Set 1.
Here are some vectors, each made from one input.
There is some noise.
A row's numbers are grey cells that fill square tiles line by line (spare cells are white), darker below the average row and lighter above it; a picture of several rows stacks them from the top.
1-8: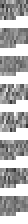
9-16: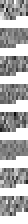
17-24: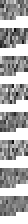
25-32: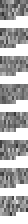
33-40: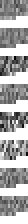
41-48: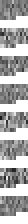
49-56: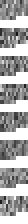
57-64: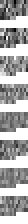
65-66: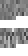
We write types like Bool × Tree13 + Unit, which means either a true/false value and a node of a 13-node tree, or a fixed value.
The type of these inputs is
Tree13.
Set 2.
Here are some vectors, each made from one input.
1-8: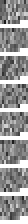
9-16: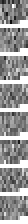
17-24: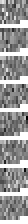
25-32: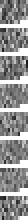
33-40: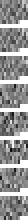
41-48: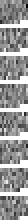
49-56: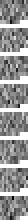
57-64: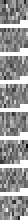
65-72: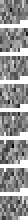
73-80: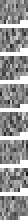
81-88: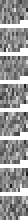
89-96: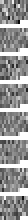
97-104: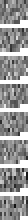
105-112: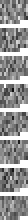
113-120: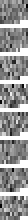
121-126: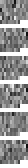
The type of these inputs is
Circle20.
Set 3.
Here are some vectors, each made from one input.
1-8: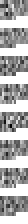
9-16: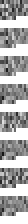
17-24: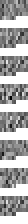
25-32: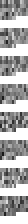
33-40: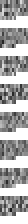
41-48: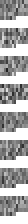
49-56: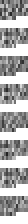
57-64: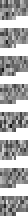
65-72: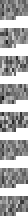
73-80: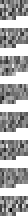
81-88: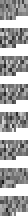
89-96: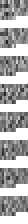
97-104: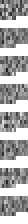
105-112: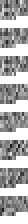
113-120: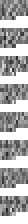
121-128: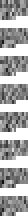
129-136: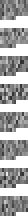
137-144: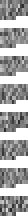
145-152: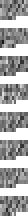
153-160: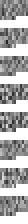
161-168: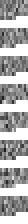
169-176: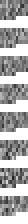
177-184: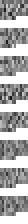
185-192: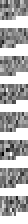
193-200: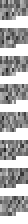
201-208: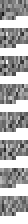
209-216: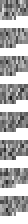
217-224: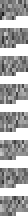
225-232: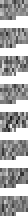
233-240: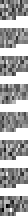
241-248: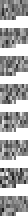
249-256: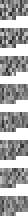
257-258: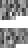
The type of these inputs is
Line11.
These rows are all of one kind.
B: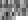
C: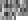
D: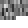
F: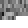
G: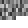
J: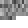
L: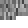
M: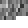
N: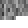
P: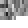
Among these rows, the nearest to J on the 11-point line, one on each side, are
L and P.
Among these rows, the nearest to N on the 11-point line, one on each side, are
F and L.
